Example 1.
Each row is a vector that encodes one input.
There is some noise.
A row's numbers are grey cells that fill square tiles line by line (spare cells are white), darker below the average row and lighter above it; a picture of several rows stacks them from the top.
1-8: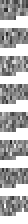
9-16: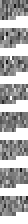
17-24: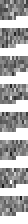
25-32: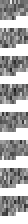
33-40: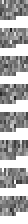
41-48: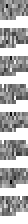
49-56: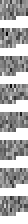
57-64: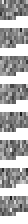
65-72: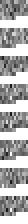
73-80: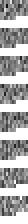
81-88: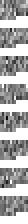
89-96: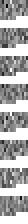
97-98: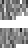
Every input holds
a node of a 10-node tree and four true/false values.
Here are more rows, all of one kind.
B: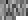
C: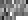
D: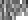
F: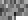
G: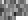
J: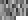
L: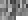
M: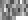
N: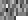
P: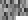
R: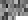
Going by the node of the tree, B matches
J and N.
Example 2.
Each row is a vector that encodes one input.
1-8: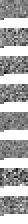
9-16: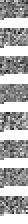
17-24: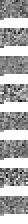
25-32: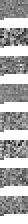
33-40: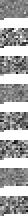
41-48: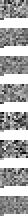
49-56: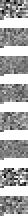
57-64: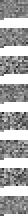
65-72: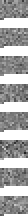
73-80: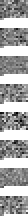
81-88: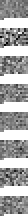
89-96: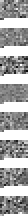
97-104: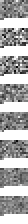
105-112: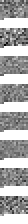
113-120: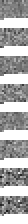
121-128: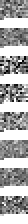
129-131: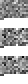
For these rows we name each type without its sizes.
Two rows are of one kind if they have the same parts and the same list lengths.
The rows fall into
2 kinds.
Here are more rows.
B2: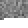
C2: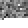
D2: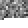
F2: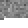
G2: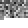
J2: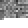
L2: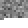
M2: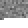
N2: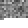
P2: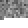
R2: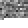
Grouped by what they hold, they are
B2, D2, F2, J2, L2, M2, N2, P2
C2, G2, R2

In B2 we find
a label and four true/false values.
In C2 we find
a label.
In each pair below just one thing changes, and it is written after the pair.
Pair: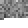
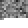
the label
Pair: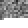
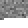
one of the four true/false values
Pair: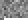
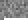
one of the four true/false values
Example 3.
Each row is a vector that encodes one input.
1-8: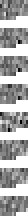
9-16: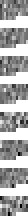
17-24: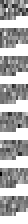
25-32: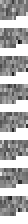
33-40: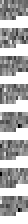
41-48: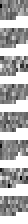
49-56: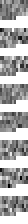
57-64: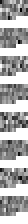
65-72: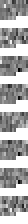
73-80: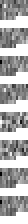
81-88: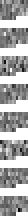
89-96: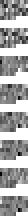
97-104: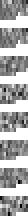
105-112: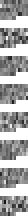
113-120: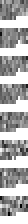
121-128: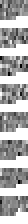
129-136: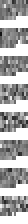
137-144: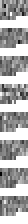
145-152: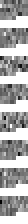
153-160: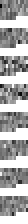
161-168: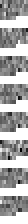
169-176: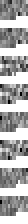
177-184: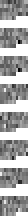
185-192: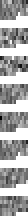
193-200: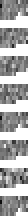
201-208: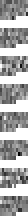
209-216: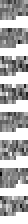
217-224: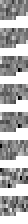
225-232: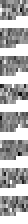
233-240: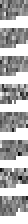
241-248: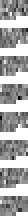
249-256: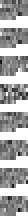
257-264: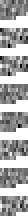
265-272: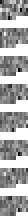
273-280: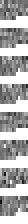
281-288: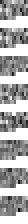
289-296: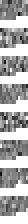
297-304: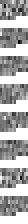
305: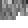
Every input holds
either a node of an 11-node tree, or four true/false values.
